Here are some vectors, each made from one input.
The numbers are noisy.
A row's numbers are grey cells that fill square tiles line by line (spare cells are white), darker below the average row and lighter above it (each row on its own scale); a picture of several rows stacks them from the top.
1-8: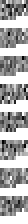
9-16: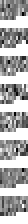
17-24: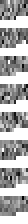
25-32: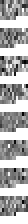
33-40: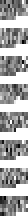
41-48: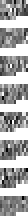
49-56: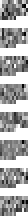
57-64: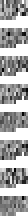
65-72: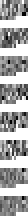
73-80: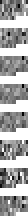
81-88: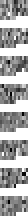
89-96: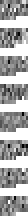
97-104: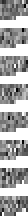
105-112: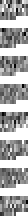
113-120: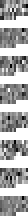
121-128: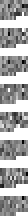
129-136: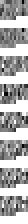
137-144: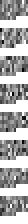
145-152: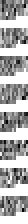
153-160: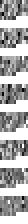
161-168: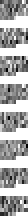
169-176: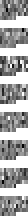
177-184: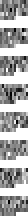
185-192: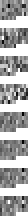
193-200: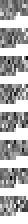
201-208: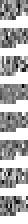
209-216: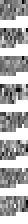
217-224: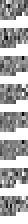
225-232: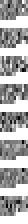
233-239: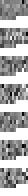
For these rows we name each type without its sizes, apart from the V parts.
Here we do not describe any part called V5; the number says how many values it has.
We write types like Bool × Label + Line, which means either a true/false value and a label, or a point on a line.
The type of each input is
(Bool × Bool × Bool + Label) × V5.
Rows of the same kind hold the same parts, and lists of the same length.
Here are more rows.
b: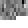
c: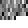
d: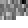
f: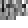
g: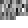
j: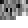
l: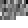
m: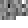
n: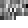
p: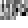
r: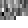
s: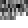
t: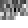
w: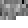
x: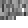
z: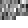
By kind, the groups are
b, d, p, t, w
c, f, g, j, l, m, n, r, s, x, z

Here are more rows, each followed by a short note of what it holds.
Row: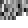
a label and a value of V5
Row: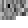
three true/false values and a value of V5
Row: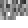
three true/false values and a value of V5
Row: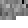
three true/false values and a value of V5
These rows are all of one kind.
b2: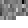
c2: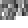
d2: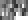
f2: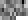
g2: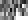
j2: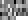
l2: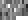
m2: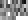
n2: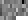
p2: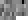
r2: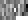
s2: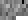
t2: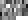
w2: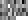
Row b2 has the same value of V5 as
j2, m2, n2 and w2.
